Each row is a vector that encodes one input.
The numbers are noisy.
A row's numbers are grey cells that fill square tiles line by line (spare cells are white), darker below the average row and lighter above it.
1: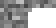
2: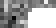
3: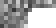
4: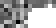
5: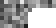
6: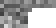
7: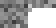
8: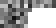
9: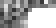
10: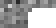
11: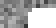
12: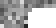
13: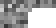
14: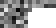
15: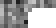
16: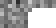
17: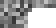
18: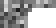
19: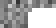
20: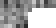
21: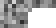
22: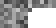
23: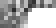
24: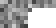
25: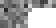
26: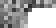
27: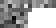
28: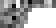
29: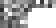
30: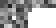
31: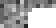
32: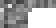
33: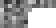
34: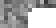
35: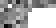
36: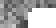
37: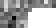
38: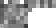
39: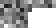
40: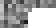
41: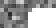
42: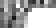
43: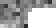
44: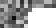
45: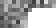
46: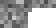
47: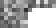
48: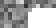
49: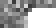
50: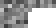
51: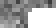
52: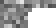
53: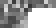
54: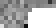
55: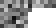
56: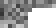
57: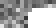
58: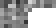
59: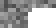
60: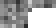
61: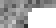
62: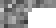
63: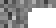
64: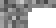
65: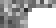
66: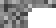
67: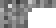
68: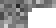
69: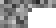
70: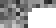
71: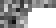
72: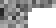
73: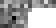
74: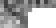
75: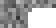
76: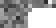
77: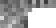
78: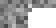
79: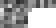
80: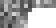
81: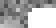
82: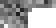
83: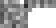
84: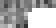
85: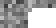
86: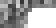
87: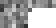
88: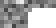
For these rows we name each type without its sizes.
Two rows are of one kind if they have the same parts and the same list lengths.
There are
2 kinds of row.
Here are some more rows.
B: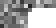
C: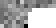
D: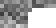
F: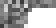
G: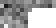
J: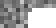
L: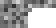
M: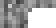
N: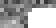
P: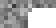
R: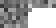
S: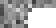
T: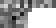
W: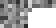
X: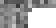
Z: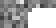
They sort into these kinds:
B, F, T
C, D, G, J, L, M, N, P, R, S, W, X, Z

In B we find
a point on a line and a true/false value.
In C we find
a node of a tree.
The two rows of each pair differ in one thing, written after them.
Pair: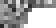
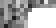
the place on the line
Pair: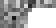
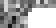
the place on the line
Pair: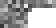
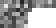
the true/false value
